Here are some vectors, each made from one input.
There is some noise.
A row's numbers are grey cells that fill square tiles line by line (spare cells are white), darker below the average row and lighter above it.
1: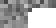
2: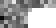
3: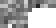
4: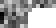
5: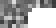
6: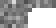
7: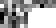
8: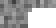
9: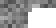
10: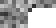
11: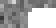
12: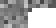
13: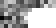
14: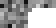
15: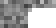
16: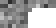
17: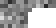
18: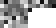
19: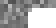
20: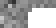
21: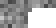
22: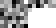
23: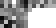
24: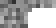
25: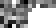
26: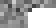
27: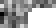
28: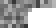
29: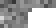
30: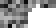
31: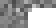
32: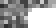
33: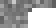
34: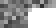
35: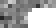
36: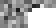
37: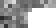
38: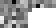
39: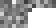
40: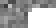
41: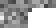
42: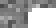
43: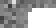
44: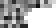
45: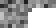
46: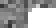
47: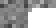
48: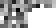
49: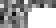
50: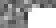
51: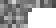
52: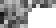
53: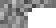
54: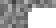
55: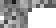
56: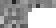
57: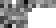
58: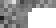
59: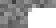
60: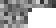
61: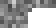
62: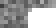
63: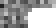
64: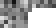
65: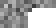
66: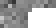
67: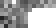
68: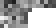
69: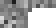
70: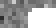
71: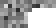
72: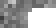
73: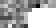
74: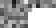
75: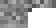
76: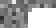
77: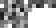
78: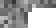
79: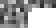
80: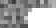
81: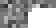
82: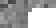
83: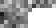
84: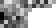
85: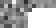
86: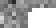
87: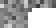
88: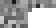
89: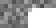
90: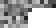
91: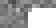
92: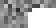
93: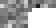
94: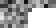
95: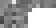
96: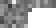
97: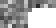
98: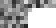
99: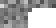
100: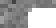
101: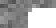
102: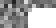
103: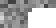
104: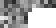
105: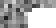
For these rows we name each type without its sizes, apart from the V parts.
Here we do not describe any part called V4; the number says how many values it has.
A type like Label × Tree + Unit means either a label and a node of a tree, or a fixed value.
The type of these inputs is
List(Bool × V4).
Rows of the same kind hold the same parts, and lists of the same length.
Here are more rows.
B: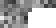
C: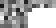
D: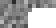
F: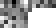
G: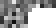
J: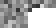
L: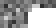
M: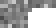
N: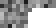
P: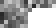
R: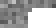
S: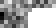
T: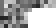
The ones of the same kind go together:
B, C, D, F, L, N
G, J, M, R, T
P, S

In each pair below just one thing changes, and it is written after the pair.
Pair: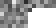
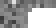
the value of V4 in item 1 of the list
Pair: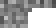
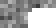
the true/false value in item 2 of the list
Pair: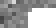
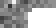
the true/false value in item 1 of the list
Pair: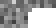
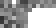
the value of V4 in item 1 of the list
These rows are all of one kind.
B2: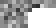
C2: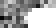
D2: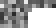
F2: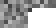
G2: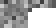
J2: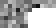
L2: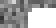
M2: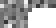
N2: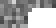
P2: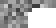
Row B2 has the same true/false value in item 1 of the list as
D2, L2, N2 and P2.
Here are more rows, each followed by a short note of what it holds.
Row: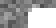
a list of one item
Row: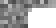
a list of one item
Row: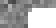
a list of one item
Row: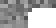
a list of two items
